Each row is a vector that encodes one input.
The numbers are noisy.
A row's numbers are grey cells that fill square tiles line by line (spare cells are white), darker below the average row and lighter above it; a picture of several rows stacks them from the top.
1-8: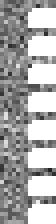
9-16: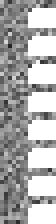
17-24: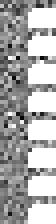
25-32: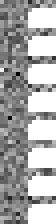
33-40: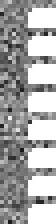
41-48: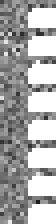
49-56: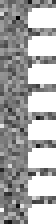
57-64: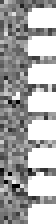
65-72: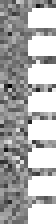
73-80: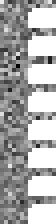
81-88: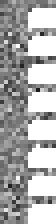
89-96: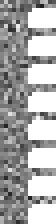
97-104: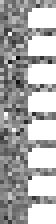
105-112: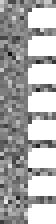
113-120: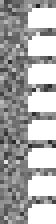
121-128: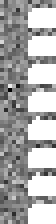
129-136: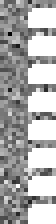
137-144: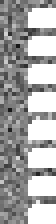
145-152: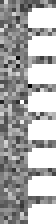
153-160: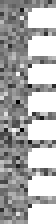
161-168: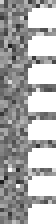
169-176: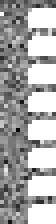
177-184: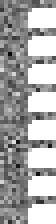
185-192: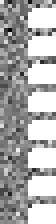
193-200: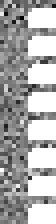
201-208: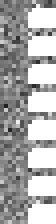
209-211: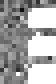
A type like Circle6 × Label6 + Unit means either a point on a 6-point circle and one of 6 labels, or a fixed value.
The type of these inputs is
Bool × Bool × Bool + Line16 + Line18.
